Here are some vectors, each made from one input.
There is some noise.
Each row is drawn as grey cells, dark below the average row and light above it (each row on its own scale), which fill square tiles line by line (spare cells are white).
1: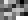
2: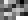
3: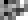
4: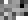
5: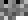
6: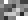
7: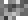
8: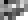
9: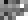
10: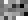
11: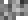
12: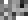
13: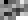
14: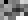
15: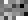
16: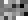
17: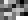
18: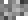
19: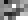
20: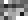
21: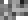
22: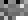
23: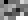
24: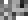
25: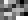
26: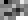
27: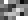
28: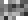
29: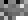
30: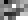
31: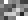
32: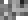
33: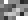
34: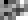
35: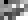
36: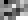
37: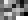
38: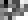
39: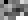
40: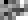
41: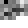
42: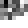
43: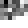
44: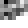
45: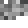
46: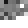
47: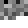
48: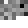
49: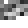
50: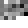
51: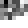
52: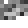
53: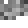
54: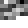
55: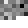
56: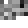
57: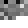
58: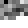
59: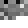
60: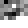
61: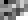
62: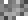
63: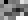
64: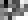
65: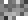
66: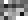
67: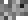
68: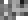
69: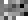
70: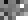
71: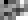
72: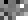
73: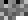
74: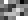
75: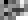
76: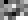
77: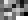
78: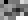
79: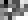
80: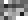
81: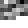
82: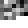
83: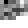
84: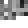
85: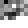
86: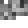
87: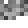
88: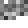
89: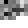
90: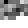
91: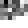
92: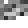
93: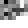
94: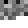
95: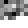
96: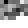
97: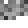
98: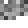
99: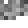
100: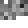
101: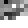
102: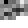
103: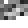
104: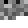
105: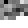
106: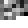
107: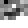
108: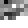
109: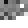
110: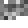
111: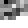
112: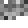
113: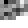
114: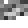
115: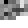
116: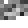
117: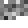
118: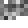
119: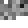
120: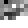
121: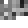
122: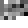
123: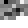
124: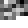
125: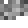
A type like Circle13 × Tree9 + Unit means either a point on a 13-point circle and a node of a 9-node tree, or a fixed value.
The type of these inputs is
Bool × List2(Line6).
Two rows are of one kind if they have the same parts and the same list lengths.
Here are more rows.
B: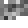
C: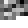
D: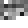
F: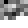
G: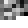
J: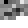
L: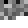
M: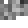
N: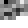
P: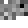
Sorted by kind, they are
B, F, J, M, N, P
C, G, L
D

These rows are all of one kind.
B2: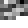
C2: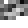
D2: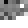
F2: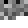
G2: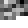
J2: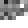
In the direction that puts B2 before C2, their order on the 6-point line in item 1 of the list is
F2, G2, B2, C2, D2, J2.
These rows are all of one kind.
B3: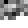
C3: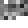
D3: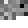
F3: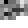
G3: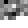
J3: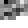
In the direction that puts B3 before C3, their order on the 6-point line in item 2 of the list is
B3, G3, D3, J3, C3, F3.
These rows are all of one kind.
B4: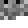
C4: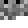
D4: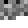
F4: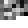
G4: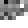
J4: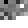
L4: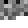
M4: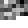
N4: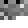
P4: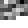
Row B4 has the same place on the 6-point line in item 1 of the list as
C4 and M4.
